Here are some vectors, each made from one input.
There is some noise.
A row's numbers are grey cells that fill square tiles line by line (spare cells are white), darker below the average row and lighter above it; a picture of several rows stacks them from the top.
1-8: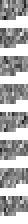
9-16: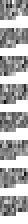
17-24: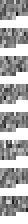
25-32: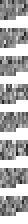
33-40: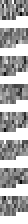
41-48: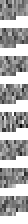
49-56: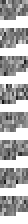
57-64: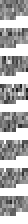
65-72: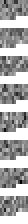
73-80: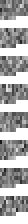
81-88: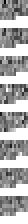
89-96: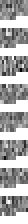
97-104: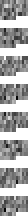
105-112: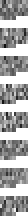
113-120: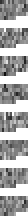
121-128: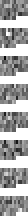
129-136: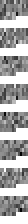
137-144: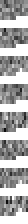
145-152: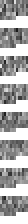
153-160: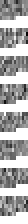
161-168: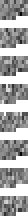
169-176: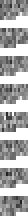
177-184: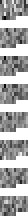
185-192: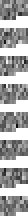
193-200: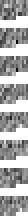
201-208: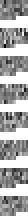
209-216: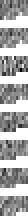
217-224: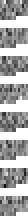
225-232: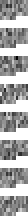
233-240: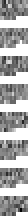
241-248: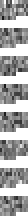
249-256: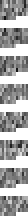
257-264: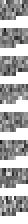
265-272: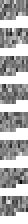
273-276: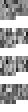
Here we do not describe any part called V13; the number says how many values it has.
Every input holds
a point on a 9-point line and a true/false value, together with either a fixed value, or one of 5 labels and a value of V13.
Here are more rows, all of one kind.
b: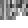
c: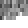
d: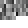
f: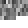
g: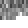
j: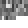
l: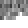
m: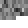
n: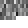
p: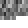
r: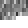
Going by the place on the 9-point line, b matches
c, g and l.
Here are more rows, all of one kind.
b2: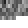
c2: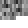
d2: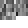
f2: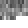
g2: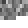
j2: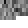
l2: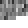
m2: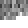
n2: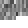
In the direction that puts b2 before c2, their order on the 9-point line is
l2, g2, b2, j2, c2, f2, m2, n2, d2.
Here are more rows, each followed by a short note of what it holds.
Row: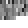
one of 5 labels, a point on a 9-point line, a true/false value and a value of V13
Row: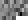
a point on a 9-point line and a true/false value
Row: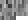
a point on a 9-point line and a true/false value
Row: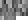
one of 5 labels, a point on a 9-point line, a true/false value and a value of V13
